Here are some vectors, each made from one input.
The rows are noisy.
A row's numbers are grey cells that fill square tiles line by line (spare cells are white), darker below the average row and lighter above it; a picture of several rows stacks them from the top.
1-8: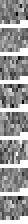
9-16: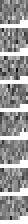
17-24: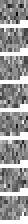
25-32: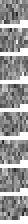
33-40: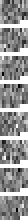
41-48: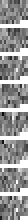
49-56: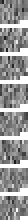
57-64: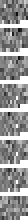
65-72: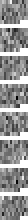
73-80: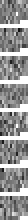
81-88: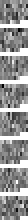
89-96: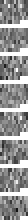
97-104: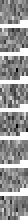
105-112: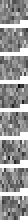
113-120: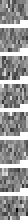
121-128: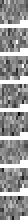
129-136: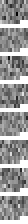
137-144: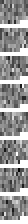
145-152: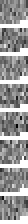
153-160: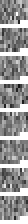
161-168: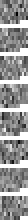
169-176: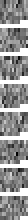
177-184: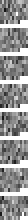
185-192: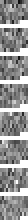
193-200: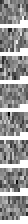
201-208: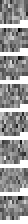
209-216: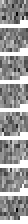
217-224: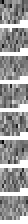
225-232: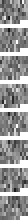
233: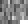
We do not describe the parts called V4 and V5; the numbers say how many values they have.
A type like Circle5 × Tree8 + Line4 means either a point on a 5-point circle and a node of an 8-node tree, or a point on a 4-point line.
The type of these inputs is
Bool × Bool × Bool × V4 + (Circle8 + V5) × Line8.
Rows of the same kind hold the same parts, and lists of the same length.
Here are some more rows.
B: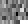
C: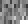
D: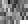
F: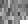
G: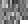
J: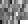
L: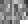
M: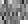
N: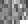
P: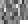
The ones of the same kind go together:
B, M, P
C, F, L, N
D, G, J

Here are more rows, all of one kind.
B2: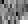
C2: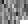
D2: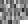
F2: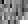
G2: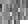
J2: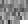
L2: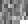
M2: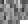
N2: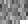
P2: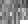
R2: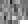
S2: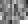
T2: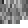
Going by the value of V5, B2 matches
C2 and F2.
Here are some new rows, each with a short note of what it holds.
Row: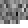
a point on an 8-point circle and a point on an 8-point line
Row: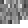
a point on an 8-point line and a value of V5
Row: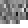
a point on an 8-point circle and a point on an 8-point line
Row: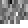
three true/false values and a value of V4
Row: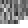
a point on an 8-point line and a value of V5
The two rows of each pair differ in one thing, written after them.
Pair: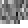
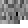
the place on the 8-point line
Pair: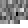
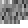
the place on the 8-point circle
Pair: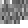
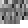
the place on the 8-point line
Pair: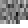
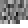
the place on the 8-point circle
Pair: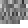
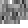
the place on the 8-point line
